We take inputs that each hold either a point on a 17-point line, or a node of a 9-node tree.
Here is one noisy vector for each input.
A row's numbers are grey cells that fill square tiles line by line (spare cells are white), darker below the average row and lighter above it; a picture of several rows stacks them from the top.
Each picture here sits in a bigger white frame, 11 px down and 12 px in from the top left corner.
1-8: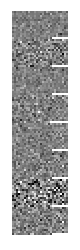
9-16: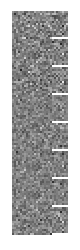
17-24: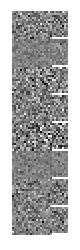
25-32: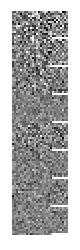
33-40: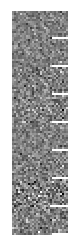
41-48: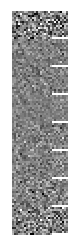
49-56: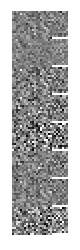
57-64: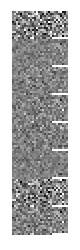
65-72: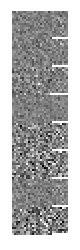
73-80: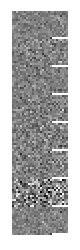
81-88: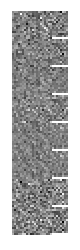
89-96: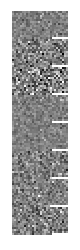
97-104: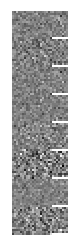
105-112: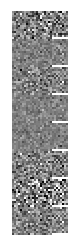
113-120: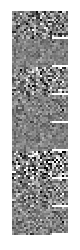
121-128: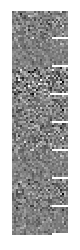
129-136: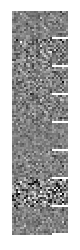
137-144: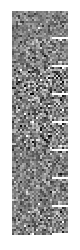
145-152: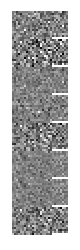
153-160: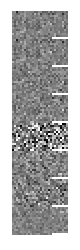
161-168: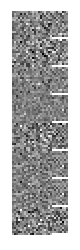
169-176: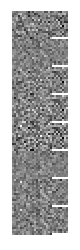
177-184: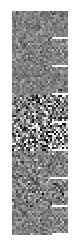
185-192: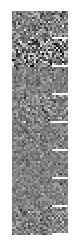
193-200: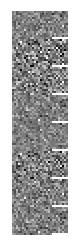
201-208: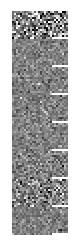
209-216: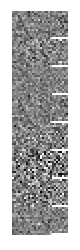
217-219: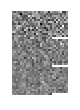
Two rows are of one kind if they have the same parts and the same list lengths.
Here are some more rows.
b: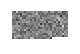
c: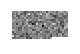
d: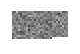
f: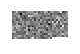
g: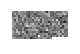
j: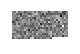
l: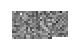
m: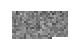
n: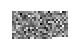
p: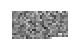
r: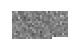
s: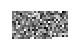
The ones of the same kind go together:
b, d, f, j, l, m, n, r, s
c, g, p

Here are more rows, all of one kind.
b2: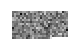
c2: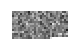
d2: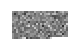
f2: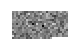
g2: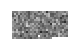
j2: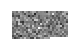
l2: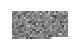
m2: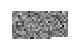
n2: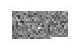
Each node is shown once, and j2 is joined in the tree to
n2.
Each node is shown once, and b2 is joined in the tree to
n2.
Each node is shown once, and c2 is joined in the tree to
g2 and m2.
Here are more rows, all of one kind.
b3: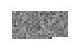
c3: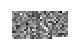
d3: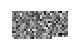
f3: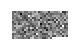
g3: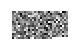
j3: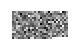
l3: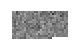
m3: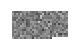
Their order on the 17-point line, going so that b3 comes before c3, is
l3, b3, c3, g3, j3, m3, f3, d3.
